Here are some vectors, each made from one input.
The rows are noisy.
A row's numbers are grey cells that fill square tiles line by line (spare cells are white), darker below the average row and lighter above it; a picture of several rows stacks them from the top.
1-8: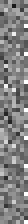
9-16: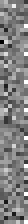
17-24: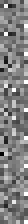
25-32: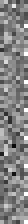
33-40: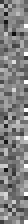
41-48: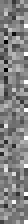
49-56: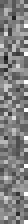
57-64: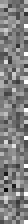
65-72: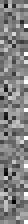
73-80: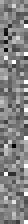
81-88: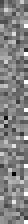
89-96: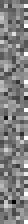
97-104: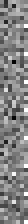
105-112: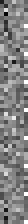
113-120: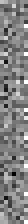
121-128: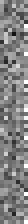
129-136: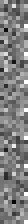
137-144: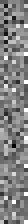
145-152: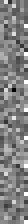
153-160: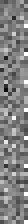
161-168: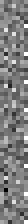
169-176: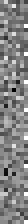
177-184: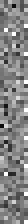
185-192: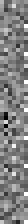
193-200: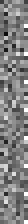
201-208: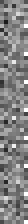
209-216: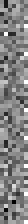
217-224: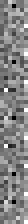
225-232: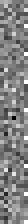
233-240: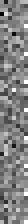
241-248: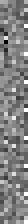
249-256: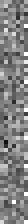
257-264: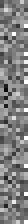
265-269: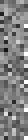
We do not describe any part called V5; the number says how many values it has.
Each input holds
one of 4 labels, together with either one of 10 labels and a true/false value, or a list of up to two values of V5.
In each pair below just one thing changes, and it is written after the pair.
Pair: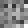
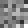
the value of V5 in item 2 of the list
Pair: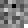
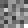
the label
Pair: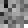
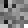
the value of V5 in item 1 of the list
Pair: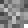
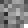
the value of V5 in item 1 of the list
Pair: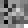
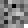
the label
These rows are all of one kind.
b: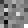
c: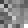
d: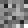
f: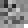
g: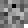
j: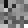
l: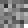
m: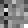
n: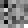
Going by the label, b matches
c and m.
